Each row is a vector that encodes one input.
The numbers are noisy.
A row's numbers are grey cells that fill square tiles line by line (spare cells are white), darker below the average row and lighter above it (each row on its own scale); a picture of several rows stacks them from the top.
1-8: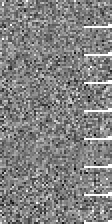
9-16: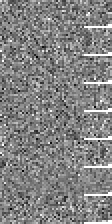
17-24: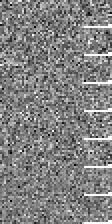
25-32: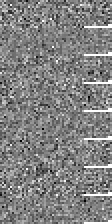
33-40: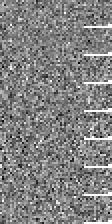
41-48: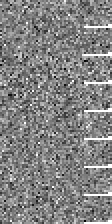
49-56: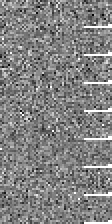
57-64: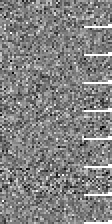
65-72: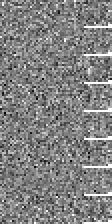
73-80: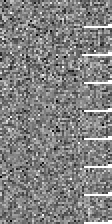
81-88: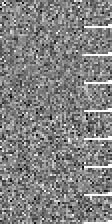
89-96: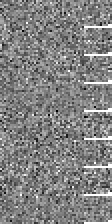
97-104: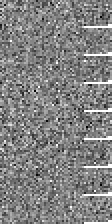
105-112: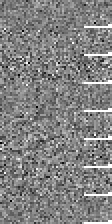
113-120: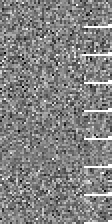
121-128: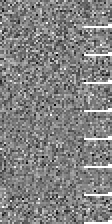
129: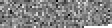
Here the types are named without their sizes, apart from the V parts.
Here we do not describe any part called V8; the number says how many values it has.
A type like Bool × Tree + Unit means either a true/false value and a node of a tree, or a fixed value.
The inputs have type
Bool × (Line + V8).
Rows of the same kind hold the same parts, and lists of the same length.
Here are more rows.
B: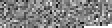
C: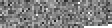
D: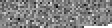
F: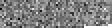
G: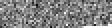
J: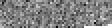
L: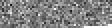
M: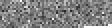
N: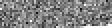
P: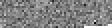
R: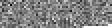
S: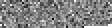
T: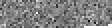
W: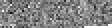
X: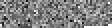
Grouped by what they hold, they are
B, D, F, J, L, M, P, R, T
C, G, N, S, W, X

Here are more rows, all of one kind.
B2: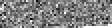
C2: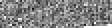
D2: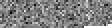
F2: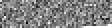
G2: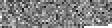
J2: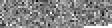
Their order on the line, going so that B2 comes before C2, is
D2, F2, B2, C2, G2, J2.
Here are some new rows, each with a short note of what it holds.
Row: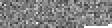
a true/false value and a value of V8
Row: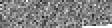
a point on a line and a true/false value
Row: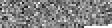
a point on a line and a true/false value
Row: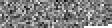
a point on a line and a true/false value
